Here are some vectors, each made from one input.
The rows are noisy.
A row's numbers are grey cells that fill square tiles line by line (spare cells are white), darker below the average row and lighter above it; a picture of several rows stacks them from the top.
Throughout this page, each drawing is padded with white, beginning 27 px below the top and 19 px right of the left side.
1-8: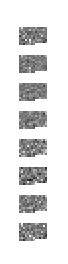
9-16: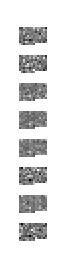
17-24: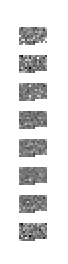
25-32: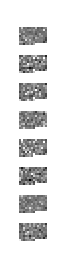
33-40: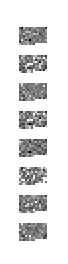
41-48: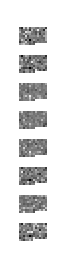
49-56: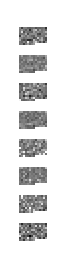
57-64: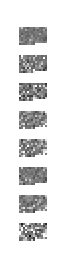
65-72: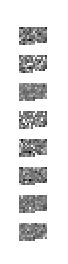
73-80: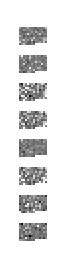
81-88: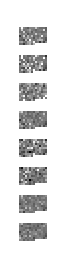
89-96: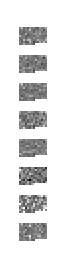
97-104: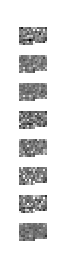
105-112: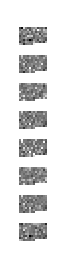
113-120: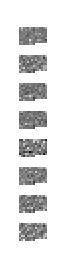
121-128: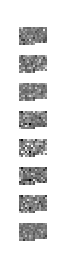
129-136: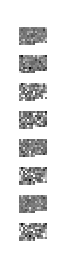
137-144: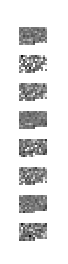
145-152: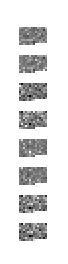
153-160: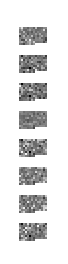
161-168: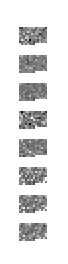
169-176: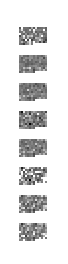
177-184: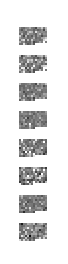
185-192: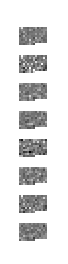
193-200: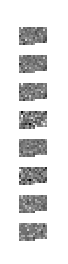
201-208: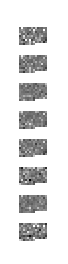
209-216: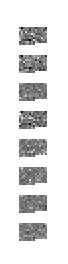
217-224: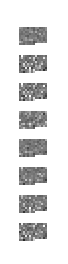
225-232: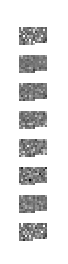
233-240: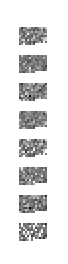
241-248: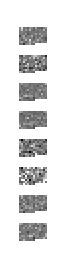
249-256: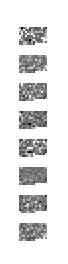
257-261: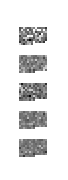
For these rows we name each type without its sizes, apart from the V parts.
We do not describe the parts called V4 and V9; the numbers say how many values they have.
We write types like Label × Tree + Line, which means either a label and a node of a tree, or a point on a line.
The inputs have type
(Bool × V9 + Unit) × Line + Circle + V4.
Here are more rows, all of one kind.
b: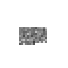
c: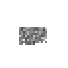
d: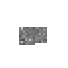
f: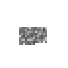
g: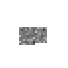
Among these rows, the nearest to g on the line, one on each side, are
c and f.
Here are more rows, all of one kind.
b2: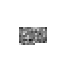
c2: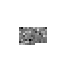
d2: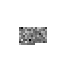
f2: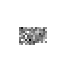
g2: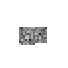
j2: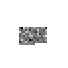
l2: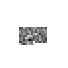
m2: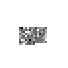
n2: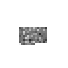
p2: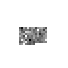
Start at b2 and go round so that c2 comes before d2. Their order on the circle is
b2, c2, p2, m2, j2, l2, f2, g2, n2, d2.
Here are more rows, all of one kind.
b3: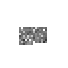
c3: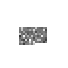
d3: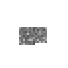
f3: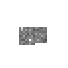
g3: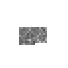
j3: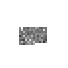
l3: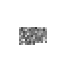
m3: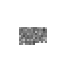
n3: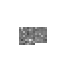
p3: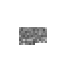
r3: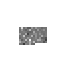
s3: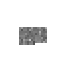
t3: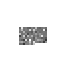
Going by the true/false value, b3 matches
f3, j3, l3 and m3.
